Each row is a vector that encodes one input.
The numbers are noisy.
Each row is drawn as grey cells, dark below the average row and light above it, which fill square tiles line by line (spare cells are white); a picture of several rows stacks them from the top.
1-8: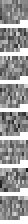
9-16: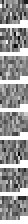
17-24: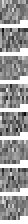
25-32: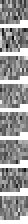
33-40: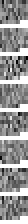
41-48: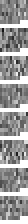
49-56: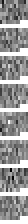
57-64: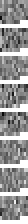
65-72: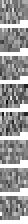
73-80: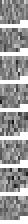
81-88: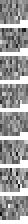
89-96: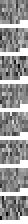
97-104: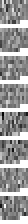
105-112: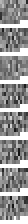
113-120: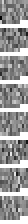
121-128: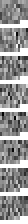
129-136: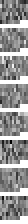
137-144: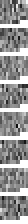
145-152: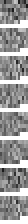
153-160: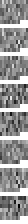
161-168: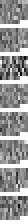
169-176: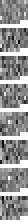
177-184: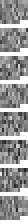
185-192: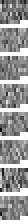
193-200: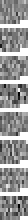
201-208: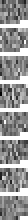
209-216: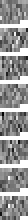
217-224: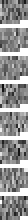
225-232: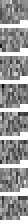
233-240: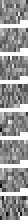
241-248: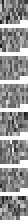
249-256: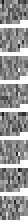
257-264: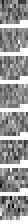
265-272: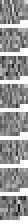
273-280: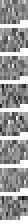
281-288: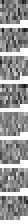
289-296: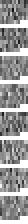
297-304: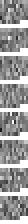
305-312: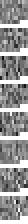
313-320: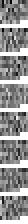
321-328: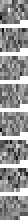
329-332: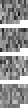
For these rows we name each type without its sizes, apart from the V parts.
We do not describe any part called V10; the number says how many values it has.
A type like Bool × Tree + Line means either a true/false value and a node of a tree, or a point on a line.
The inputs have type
Label × Line × V10 + List(Circle).
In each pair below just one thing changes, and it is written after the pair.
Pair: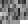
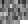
the value of V10
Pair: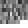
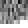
the place on the line
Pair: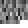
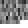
the place on the line
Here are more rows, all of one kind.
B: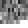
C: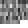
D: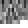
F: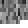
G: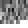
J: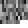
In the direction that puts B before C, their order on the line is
G, B, D, F, C, J.
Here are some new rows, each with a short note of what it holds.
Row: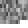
a list of two items
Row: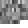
a list of three items
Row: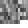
a list of two items
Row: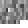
a list of one item
